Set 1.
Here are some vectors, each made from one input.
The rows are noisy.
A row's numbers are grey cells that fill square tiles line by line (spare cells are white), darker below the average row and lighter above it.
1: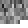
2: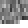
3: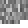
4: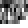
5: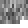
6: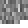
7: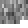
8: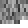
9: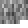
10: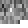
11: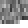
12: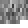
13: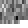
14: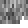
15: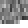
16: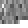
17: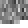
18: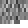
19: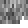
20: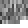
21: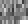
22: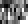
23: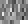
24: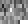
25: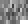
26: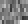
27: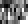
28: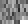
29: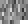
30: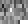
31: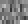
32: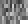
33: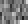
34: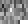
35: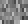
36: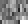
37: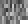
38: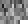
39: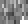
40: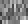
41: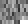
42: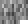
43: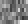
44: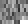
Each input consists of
a list of up to two points on a 6-point line.
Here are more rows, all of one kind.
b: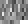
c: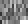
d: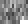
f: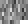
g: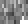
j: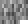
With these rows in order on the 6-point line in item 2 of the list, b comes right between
c and f.
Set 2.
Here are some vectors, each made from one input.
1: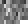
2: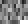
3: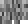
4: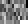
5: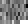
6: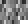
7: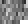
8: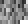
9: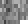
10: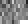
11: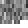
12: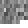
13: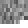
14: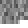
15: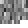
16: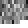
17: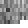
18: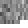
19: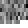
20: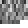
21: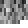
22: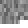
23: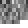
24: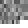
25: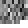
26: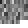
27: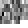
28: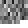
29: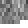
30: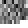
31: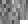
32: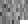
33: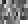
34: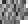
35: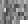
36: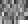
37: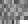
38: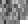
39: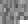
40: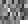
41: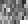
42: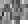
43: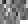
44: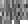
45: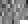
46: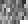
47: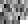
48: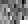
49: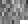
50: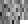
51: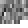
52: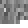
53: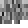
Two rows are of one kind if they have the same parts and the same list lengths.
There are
2 kinds of row.
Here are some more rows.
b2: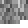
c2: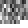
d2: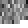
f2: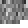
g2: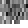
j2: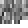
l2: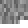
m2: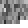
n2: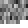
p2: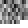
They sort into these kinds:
b2, d2, g2, j2, l2, m2, n2
c2, f2, p2

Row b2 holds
three true/false values.
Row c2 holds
a node of an 8-node tree.
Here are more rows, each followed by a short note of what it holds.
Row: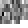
three true/false values
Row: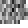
a node of an 8-node tree
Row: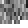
three true/false values
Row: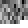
a node of an 8-node tree
